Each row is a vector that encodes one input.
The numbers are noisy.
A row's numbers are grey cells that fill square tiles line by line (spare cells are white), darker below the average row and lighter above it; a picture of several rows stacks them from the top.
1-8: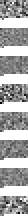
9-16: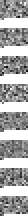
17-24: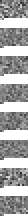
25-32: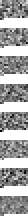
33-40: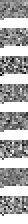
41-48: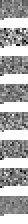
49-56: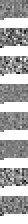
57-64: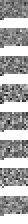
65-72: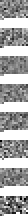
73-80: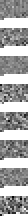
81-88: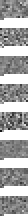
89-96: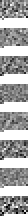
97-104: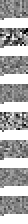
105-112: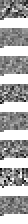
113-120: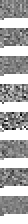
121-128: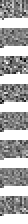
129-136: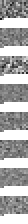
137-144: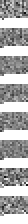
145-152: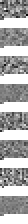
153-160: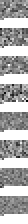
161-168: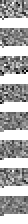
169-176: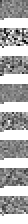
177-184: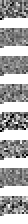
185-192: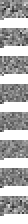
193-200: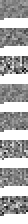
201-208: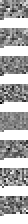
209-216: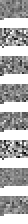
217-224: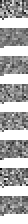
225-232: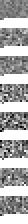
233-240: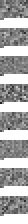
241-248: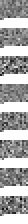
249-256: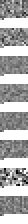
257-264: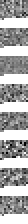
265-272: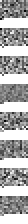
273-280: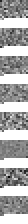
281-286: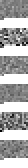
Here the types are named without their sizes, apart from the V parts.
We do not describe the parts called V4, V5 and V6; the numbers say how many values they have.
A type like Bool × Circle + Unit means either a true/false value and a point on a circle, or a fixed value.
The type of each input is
(Bool × Line + Tree × V4) × V6 + V5.
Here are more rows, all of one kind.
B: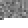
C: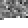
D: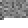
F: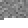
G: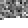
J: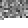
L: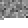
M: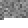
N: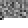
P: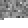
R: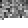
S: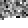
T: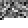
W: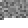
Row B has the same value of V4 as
G, P and T.
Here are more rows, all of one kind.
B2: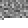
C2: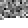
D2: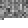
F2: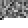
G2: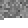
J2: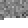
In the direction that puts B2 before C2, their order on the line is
F2, B2, C2, G2, J2, D2.
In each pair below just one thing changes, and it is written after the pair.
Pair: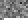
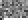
the true/false value
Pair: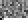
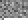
the place on the line
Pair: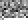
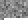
the place on the line
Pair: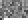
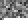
the value of V6
